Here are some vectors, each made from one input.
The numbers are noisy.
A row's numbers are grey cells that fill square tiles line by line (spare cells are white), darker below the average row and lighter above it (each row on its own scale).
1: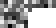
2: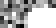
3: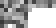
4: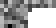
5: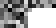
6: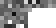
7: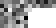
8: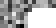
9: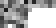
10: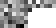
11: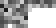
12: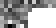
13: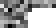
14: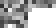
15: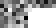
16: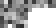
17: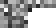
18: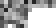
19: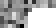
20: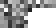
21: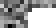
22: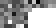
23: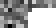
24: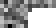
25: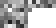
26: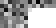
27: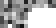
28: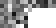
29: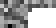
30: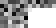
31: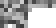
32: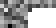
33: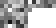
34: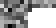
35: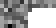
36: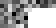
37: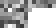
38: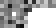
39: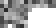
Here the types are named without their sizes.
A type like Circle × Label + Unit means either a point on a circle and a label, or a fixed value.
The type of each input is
Bool × Line.
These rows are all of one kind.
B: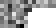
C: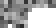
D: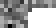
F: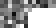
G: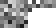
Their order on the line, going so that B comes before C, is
G, F, D, B, C.
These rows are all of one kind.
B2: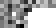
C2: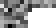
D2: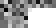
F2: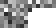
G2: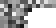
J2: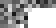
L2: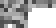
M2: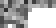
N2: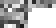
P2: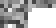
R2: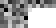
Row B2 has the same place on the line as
C2, M2 and R2.
